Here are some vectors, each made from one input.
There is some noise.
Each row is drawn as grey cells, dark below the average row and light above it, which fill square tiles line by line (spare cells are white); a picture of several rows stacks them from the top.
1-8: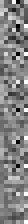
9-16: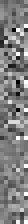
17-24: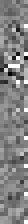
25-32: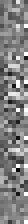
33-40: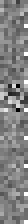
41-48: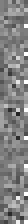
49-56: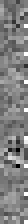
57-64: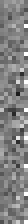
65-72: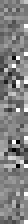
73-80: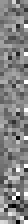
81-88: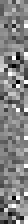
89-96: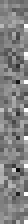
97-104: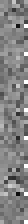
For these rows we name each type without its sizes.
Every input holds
a node of each of two trees, together with either a fixed value, or a node of a tree.
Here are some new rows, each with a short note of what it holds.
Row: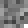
a node of each of two trees
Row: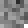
a node of each of three trees
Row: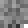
a node of each of two trees
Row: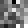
a node of each of two trees
